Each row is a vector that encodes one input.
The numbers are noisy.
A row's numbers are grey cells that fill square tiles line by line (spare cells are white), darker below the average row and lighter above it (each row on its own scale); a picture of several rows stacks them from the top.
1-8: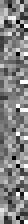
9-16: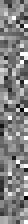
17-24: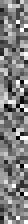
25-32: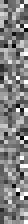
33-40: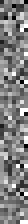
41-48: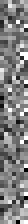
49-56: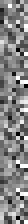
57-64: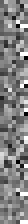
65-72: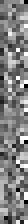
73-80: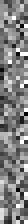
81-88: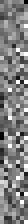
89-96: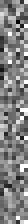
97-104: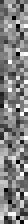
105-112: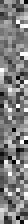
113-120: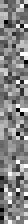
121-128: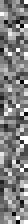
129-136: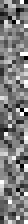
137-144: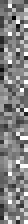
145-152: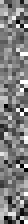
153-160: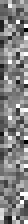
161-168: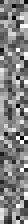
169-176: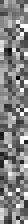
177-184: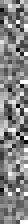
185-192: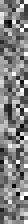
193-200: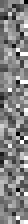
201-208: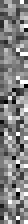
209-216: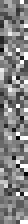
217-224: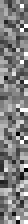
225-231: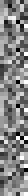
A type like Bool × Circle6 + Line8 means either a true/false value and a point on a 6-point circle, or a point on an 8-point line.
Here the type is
Line3 × Line4 × (Line6 + Line9) + Tree9 × Tree9.
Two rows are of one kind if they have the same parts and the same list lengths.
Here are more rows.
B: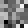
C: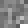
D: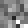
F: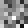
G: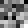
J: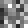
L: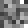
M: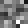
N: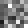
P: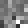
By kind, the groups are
B, F
C, G, L, M
D, J, N, P

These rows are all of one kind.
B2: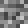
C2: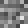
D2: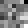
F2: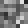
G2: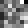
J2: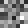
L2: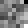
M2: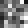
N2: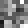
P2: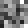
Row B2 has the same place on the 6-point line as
N2 and P2.
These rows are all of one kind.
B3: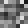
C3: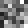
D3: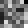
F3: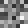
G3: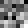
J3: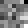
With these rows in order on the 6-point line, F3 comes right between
C3 and J3.
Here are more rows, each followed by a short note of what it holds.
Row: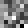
a node of each of two 9-node trees
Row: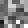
a point on a 3-point line, a point on a 4-point line and a point on a 9-point line
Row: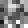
a point on a 3-point line, a point on a 4-point line and a point on a 9-point line
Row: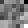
a point on a 3-point line, a point on a 4-point line and a point on a 6-point line
